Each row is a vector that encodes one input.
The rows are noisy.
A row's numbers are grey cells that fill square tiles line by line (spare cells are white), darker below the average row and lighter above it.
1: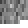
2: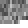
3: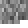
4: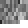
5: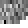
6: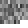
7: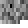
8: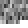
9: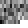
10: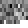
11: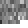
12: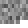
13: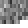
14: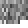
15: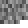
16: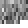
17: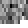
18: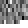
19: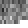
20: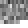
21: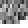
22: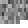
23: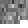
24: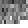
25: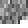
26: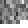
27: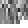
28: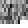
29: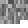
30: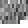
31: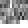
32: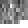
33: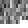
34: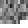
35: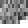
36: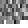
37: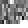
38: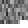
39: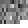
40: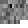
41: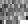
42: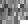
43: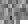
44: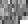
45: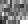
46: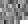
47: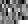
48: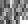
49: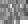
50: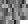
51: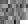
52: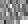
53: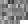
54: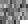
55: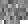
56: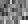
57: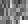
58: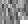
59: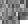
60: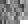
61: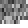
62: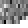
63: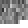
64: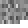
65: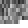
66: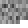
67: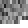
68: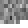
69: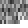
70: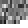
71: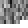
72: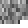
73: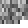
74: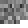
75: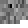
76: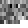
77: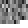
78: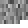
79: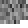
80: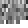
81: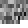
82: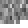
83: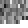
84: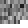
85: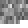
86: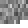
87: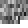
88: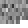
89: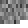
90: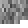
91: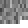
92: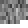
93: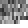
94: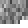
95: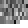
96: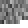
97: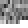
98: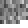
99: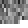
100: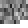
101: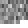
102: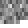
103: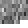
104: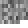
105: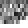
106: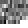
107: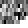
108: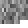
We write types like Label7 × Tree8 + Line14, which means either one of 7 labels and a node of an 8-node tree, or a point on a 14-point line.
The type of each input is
Bool × (Label7 + Line6).
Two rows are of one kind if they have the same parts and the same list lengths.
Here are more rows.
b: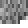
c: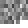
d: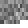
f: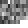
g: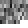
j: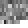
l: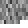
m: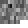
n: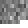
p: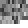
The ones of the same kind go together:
b, d, f, g, m
c, j, l, n, p

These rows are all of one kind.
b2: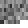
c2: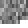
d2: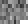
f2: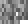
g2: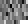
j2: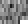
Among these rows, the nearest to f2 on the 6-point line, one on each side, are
b2 and c2.
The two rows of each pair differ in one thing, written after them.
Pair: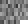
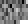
the place on the 6-point line
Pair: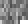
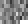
the place on the 6-point line
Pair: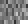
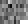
the place on the 6-point line
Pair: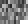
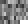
the place on the 6-point line
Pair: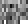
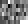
the true/false value
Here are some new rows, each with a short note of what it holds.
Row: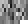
a point on a 6-point line and a true/false value
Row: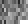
one of 7 labels and a true/false value
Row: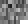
a point on a 6-point line and a true/false value
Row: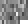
a point on a 6-point line and a true/false value
